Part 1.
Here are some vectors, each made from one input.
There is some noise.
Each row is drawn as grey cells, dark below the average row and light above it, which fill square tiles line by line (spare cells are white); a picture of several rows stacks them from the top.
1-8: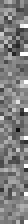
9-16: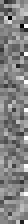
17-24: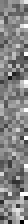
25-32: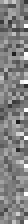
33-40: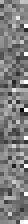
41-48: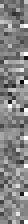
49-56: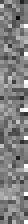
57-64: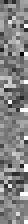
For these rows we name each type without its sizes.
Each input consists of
four true/false values.
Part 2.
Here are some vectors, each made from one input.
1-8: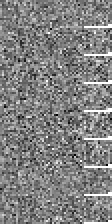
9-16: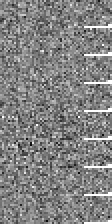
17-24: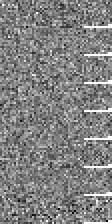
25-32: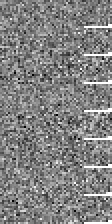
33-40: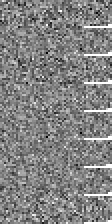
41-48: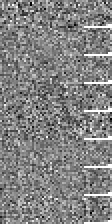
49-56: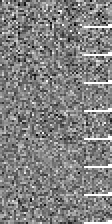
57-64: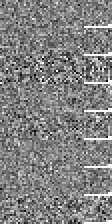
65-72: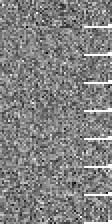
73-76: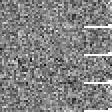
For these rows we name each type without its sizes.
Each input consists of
a point on each of two lines.
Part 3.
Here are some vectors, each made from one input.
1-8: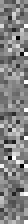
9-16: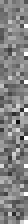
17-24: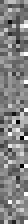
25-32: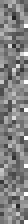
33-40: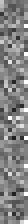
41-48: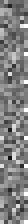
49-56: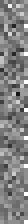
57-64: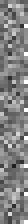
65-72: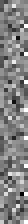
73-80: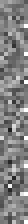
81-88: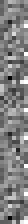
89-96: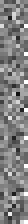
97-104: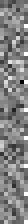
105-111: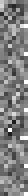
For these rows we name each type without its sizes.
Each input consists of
a node of a tree.
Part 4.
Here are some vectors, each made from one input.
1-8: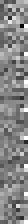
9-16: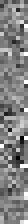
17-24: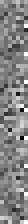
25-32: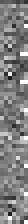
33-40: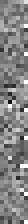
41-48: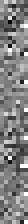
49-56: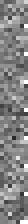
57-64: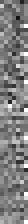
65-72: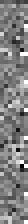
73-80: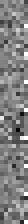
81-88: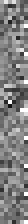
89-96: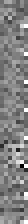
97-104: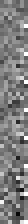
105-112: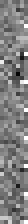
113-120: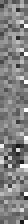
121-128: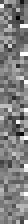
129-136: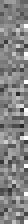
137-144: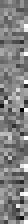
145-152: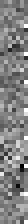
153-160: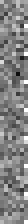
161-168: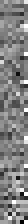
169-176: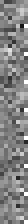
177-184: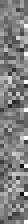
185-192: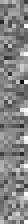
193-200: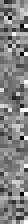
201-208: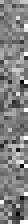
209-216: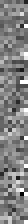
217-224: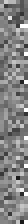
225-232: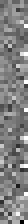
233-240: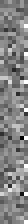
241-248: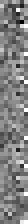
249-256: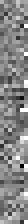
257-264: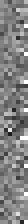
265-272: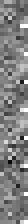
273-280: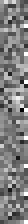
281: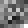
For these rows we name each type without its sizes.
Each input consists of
four true/false values.
